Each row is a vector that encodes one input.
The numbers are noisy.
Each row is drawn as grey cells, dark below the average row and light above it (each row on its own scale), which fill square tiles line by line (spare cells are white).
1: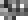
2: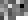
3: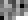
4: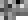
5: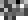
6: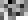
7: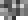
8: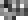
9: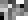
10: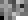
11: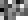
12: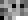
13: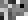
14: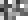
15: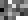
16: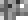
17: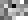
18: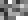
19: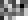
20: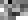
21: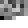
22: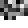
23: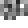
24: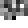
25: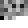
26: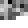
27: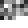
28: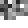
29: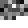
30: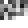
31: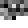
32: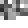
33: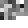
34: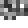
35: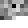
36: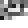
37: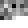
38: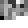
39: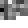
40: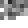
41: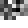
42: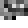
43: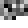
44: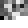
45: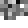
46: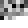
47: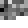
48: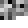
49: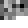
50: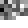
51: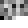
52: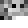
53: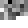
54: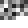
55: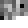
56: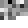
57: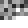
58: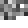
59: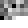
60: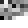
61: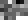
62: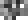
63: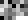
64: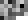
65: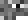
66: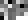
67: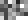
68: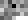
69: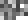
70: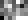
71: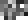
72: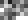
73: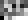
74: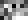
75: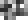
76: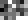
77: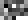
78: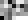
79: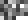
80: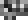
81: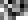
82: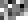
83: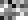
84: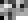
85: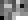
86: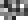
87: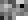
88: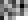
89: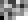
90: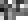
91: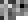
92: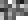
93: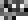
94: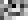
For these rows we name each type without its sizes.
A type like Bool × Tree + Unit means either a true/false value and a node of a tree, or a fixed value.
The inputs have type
Bool × Line.
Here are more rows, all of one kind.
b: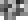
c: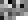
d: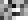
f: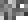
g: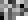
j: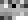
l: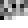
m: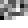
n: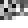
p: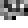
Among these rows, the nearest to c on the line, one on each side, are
g and j.
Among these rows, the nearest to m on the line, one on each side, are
j and n.
